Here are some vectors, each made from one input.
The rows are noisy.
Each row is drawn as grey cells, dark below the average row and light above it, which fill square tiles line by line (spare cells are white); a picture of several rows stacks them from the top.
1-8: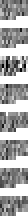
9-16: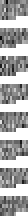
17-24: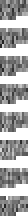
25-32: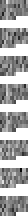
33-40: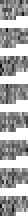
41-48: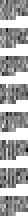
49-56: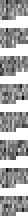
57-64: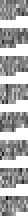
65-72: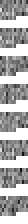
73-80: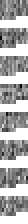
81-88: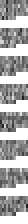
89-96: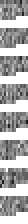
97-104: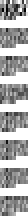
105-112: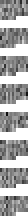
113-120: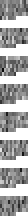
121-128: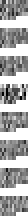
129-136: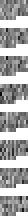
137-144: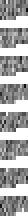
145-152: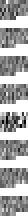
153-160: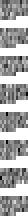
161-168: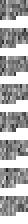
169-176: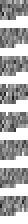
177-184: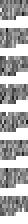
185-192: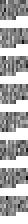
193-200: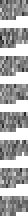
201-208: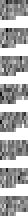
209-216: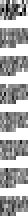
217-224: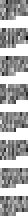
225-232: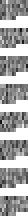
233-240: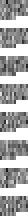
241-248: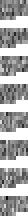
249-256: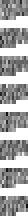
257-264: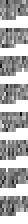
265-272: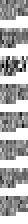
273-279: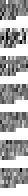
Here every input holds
a list of up to two points on a 7-point line.
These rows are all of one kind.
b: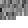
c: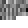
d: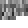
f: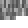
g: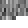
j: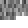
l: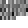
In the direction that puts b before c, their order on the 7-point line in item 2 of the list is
d, l, b, j, f, g, c.
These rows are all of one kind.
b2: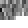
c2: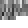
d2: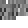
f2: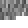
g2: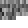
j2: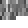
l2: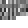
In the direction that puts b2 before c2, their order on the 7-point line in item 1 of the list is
b2, f2, g2, c2, j2, d2, l2.
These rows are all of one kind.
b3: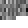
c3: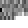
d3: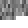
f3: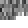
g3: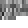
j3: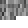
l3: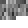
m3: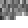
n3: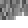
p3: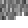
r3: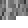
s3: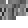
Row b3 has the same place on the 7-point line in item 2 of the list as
d3 and p3.
